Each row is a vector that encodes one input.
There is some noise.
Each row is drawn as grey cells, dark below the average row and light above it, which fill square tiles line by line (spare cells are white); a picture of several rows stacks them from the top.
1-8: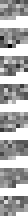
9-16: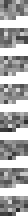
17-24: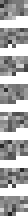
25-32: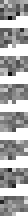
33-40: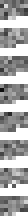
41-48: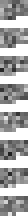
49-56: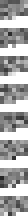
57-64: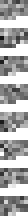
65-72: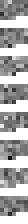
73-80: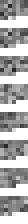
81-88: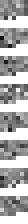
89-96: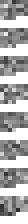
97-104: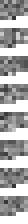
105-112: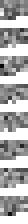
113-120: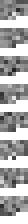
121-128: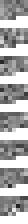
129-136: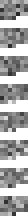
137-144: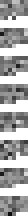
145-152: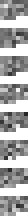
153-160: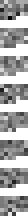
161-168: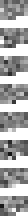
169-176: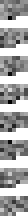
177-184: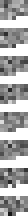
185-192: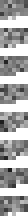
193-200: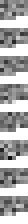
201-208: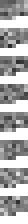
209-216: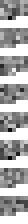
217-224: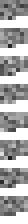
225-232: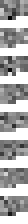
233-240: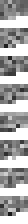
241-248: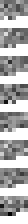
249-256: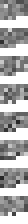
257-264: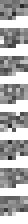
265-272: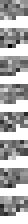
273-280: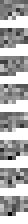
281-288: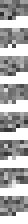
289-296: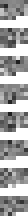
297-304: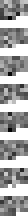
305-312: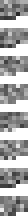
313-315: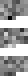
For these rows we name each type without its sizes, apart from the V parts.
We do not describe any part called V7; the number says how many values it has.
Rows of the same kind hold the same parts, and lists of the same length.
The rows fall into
2 kinds.
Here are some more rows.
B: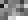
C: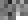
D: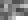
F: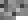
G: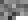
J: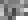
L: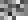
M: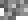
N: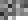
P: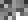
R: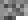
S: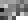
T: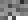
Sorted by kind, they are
B, D, F, G, M, P
C, J, L, N, R, S, T

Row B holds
a label, a point on a line and a true/false value.
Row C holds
a label, a true/false value and a value of V7.
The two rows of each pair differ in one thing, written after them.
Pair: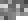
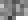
the true/false value
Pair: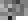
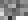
the label
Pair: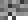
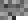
the true/false value
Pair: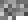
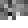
the label
